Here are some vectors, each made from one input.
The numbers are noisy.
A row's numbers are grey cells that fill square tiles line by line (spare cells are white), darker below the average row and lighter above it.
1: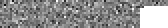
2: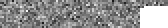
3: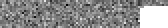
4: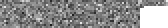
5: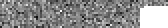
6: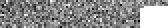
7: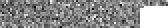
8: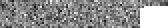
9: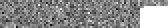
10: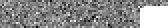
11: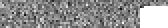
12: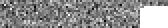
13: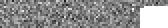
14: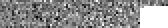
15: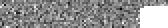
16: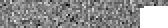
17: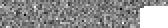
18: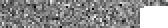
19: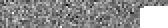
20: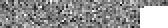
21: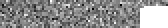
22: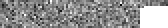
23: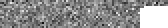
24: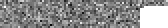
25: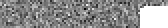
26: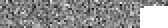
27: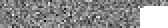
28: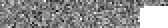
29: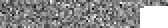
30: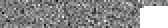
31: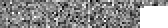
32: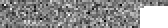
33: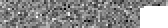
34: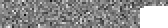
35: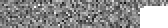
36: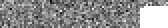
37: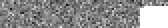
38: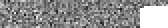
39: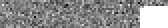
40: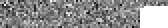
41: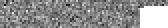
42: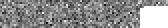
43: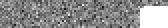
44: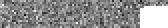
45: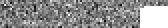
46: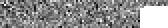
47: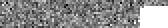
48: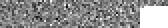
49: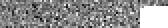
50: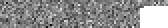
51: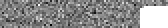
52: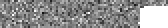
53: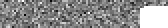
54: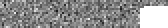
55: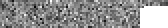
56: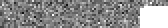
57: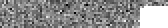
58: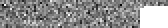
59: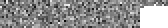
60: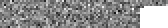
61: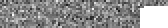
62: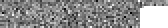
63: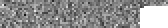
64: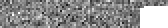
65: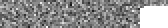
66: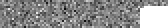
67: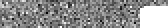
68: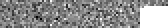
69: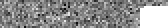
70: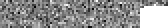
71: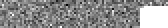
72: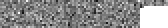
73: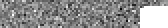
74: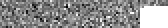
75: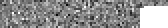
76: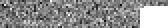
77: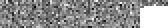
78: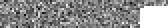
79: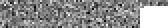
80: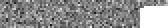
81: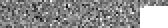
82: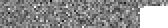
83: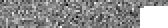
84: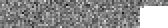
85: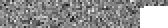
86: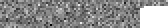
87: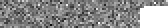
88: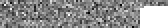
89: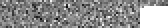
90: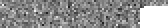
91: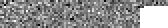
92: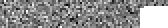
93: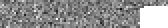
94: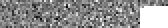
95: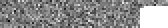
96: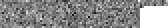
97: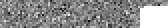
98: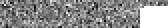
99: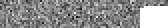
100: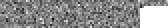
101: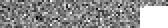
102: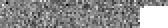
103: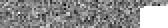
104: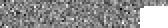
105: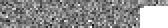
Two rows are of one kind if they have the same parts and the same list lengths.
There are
2 kinds of row.
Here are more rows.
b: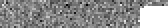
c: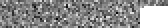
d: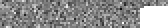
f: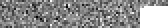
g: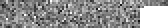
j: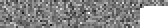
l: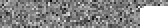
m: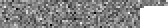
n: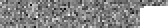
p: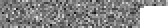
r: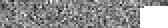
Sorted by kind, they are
b, d, j, l, m, n, p
c, f, g, r

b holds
two labels (each one of 4), one of 5 labels and a point on each of two 5-point lines.
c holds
one of 5 labels.
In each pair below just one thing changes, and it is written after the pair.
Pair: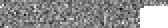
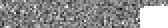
one of the three labels
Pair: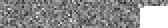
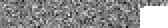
the place on one of the two 5-point lines
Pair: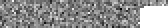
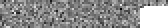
one of the three labels
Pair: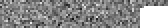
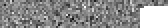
one of the three labels
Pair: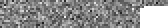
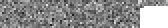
one of the three labels
